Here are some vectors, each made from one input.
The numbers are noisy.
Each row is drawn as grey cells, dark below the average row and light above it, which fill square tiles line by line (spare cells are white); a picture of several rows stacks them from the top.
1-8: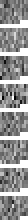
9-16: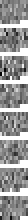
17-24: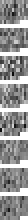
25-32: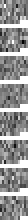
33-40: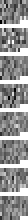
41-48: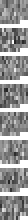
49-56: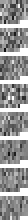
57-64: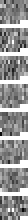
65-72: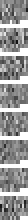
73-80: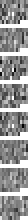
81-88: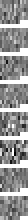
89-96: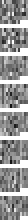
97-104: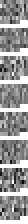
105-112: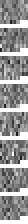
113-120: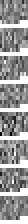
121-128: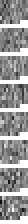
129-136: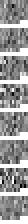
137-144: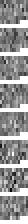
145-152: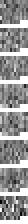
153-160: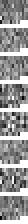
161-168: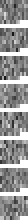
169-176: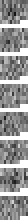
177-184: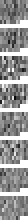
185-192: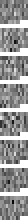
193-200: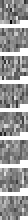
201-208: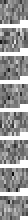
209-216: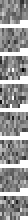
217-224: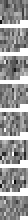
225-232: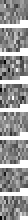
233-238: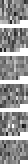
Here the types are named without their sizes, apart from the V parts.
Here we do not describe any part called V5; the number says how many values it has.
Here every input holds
a point on a circle, together with a list of items, each a label and a value of V5.
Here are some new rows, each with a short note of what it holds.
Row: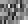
a point on a circle, together with a list of one item
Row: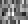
a point on a circle, together with the empty list
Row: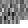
a point on a circle, together with a list of one item
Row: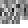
a point on a circle, together with a list of two items
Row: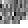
a point on a circle, together with the empty list
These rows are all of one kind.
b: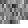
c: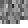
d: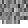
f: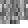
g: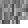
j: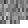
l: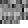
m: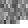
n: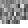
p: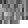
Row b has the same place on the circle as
f and m.
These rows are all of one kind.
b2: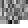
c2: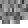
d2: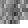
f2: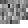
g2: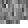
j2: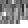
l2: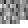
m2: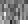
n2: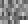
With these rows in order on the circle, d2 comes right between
b2 and m2.
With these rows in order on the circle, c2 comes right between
g2 and n2.
